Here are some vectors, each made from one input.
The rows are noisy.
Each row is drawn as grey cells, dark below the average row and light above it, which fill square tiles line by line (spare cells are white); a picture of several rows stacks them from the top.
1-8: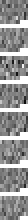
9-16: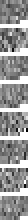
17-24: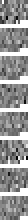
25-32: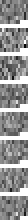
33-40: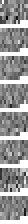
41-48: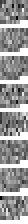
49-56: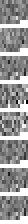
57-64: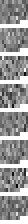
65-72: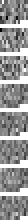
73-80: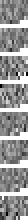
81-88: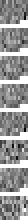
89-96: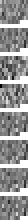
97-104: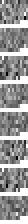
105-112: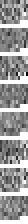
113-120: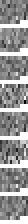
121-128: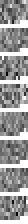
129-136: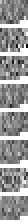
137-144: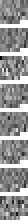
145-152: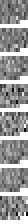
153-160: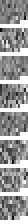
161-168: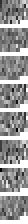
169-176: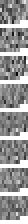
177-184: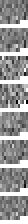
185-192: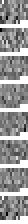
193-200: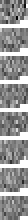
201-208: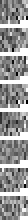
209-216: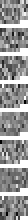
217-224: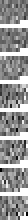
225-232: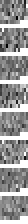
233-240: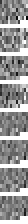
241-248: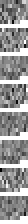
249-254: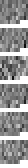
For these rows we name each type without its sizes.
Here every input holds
either a label, or a point on a line and a true/false value.
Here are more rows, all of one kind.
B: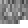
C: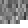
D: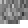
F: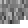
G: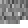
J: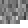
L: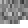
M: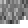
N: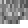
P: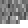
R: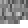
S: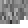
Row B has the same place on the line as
C, J, L and N.
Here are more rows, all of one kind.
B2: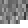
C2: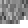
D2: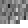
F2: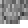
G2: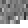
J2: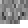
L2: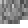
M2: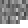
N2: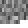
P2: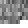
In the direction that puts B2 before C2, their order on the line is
P2, B2, L2, F2, N2, G2, J2, D2, C2, M2.
